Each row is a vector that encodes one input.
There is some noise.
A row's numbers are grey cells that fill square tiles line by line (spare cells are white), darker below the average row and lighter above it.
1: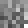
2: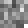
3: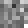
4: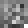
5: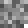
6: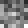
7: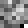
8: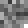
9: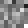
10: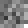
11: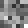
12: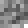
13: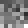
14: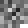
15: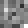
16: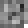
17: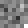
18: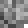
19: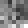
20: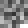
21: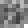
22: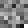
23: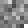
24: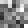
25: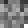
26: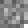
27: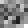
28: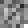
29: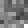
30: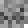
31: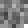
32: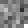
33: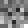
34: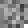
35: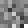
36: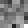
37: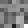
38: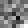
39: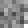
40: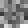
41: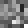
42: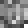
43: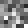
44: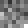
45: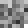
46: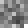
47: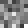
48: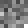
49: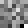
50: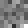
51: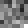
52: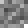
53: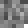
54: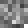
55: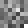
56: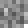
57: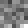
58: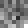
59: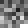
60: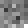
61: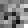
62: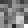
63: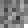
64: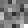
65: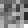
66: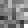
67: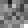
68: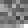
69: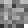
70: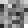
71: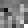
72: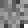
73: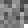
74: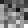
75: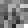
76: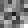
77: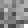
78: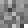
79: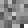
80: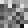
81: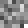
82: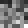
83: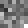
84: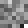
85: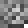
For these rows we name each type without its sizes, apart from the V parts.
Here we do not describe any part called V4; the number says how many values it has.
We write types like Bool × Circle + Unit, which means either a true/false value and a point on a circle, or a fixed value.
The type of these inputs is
Line × (Line + V4).
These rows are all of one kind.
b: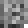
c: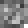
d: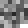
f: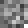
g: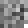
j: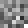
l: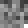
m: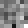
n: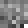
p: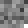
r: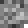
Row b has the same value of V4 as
c and n.
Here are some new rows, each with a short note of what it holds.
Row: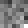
a point on a line and a value of V4
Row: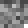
a point on a line and a value of V4
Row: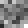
a point on each of two lines
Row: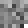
a point on each of two lines
